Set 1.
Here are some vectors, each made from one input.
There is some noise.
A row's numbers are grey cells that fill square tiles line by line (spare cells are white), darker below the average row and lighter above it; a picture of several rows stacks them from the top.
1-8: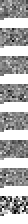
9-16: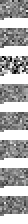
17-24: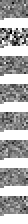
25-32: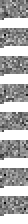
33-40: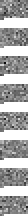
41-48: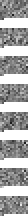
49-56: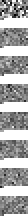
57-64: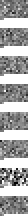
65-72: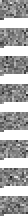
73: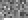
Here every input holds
either a point on an 8-point circle and a true/false value, or a fixed value.
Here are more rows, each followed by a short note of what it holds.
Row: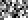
a fixed value
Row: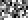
a fixed value
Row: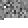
a point on an 8-point circle and a true/false value
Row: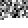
a fixed value
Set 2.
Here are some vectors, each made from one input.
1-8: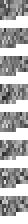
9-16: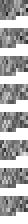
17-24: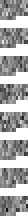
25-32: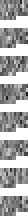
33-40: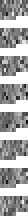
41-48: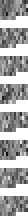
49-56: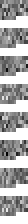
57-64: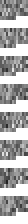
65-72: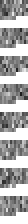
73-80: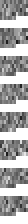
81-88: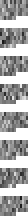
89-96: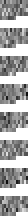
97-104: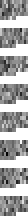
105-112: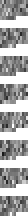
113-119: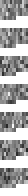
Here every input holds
either a point on an 8-point line, or a point on a 9-point line.
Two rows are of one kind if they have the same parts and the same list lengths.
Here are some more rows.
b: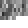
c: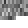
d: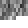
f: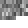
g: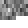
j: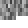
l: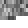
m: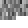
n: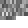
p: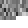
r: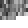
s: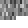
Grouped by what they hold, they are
b, d, p, r
c, f, g, j, l, m, n, s

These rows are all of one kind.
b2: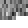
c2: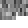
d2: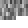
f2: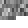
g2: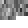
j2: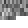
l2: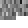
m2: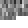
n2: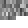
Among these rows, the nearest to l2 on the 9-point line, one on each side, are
c2 and m2.
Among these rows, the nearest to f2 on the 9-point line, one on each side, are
g2 and j2.
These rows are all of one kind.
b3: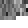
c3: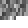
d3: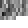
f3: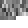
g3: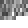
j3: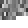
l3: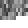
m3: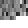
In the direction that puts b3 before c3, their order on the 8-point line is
j3, f3, m3, b3, g3, l3, d3, c3.
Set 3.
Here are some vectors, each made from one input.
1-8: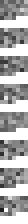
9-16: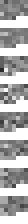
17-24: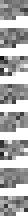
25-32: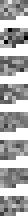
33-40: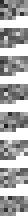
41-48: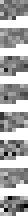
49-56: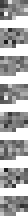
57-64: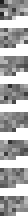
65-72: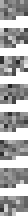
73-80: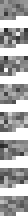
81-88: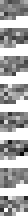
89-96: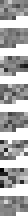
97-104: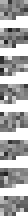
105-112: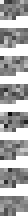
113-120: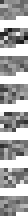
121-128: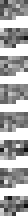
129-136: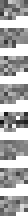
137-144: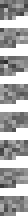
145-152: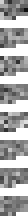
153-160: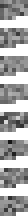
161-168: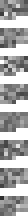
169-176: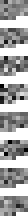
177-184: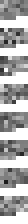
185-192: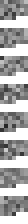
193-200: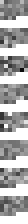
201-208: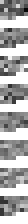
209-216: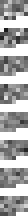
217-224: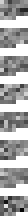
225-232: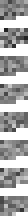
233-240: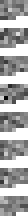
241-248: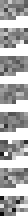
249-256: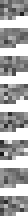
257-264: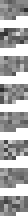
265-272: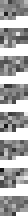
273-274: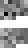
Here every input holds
a list of up to two points on a 6-point line.
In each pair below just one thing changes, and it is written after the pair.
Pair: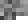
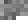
the place on the 6-point line in item 2 of the list
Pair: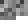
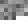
the place on the 6-point line in item 1 of the list
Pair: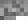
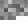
the place on the 6-point line in item 1 of the list
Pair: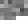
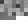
the place on the 6-point line in item 1 of the list
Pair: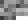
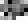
the place on the 6-point line in item 1 of the list
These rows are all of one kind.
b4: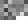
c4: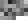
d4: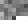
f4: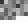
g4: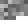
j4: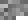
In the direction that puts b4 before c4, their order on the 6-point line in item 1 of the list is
d4, b4, f4, g4, j4, c4.
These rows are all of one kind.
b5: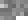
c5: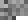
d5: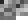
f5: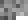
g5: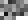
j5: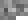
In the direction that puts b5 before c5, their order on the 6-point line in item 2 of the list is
b5, c5, d5, f5, j5, g5.
